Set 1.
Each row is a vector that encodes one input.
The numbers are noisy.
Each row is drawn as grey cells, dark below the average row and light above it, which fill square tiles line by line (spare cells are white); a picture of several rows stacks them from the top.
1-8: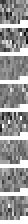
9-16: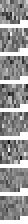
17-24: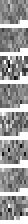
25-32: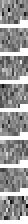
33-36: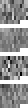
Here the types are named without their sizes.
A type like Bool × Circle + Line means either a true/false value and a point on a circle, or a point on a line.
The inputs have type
Bool × Bool × Bool.
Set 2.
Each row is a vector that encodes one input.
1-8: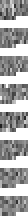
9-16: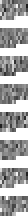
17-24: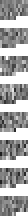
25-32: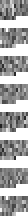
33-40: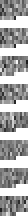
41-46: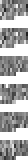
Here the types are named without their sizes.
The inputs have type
Tree.
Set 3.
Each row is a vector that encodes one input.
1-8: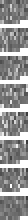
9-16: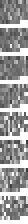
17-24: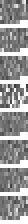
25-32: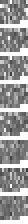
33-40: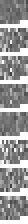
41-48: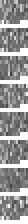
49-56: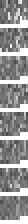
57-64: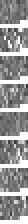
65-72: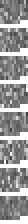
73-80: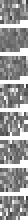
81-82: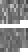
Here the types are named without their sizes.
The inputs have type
Label.
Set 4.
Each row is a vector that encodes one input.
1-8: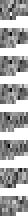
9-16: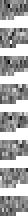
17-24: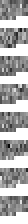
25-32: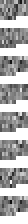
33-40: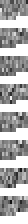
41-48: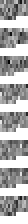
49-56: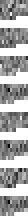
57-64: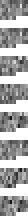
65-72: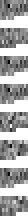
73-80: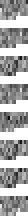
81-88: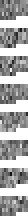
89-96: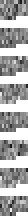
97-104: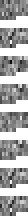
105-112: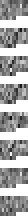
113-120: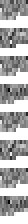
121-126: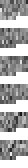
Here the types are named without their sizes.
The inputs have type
Tree.
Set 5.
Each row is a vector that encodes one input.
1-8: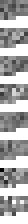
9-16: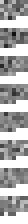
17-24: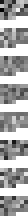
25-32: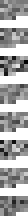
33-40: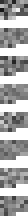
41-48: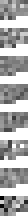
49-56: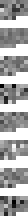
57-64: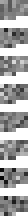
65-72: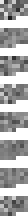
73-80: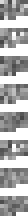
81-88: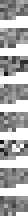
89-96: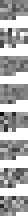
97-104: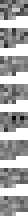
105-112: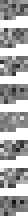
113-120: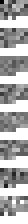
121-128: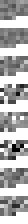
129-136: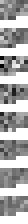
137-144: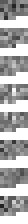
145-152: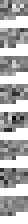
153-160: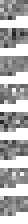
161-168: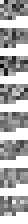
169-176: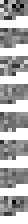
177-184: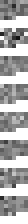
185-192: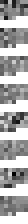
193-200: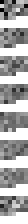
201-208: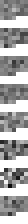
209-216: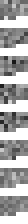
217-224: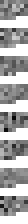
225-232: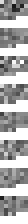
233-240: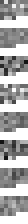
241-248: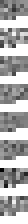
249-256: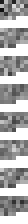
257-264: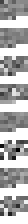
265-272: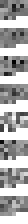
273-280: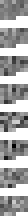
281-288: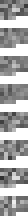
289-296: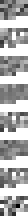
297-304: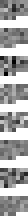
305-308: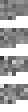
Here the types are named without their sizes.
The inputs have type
Line × Line.
